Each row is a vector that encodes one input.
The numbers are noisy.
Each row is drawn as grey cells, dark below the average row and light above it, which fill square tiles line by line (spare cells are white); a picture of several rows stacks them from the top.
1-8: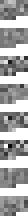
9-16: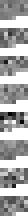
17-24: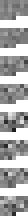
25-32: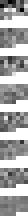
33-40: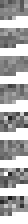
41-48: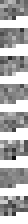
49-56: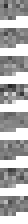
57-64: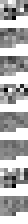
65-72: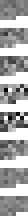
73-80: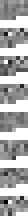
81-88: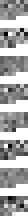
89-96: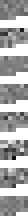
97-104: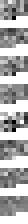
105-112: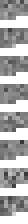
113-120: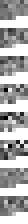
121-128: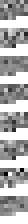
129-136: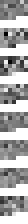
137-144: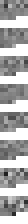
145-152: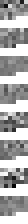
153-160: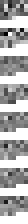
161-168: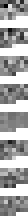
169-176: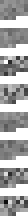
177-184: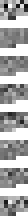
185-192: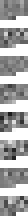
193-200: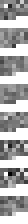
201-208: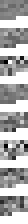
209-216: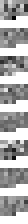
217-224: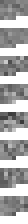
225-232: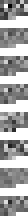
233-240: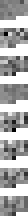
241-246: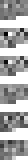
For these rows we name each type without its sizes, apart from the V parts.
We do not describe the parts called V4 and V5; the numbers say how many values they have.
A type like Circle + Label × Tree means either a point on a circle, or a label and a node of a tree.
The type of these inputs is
Line × Line × (Tree + V5) × V4.
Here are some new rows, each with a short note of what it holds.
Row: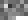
a point on each of two lines, a value of V4 and a value of V5
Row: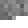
a point on each of two lines, a value of V4 and a value of V5
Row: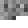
a point on each of two lines, a node of a tree and a value of V4
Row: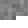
a point on each of two lines, a value of V4 and a value of V5
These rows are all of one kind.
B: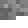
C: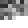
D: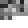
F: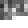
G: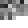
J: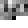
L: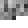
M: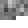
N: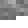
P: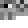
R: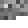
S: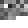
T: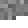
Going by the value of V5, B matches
J, M and P.
